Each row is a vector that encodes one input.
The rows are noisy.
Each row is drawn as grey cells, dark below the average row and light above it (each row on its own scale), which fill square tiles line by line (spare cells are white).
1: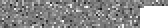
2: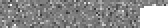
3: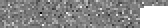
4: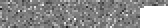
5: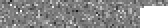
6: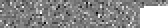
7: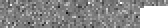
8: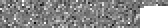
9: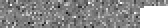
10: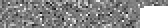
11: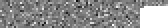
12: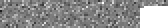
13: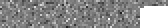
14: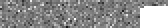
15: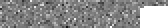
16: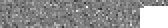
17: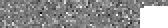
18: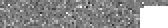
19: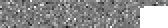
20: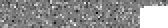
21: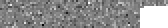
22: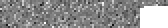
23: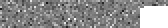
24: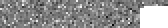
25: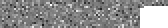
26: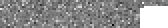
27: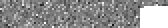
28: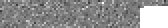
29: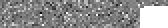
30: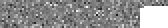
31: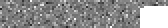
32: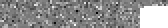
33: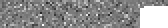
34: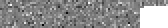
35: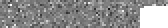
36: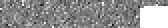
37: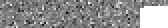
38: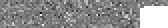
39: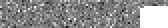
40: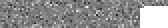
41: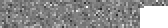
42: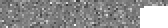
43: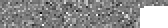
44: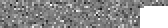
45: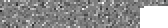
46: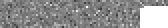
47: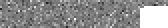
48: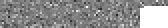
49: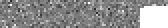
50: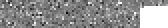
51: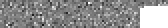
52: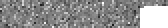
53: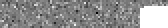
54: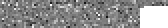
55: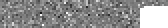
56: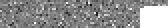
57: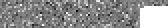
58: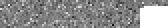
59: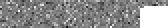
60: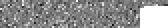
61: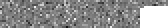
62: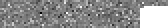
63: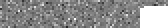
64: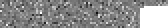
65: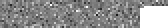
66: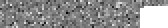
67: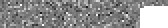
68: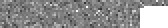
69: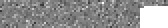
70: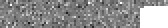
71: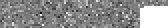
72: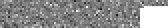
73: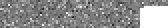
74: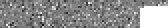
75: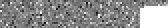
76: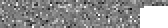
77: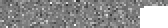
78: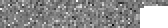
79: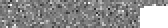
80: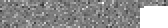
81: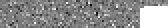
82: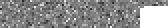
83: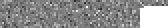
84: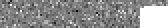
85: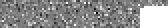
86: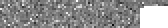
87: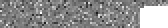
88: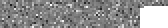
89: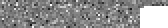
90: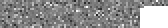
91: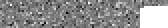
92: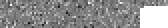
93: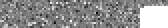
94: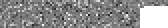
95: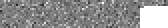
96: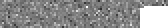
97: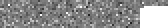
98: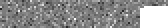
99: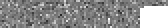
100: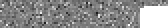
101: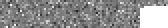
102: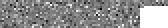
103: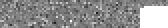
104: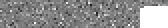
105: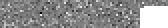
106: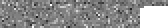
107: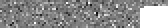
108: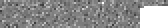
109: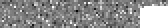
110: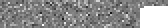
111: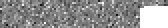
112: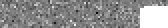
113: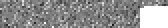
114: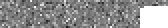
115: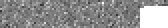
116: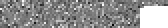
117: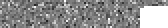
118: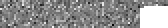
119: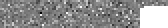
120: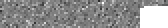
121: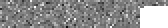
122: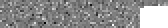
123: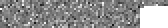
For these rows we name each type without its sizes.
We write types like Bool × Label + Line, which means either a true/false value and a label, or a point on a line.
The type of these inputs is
Bool × (Circle + Line).
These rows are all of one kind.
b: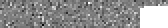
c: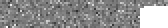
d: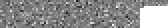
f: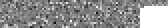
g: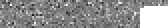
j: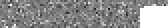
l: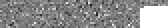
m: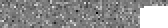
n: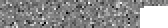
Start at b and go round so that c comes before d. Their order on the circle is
b, g, c, j, n, d, l, f, m.
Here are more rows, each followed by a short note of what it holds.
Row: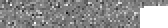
a point on a circle and a true/false value
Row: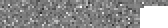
a point on a line and a true/false value
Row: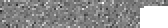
a point on a line and a true/false value
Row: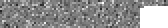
a point on a line and a true/false value
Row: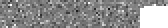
a point on a circle and a true/false value
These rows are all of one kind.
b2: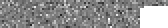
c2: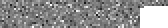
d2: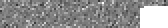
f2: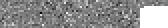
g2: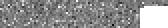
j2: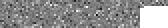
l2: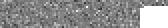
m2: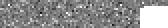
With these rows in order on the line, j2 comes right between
c2 and d2.
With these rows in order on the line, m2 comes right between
b2 and g2.
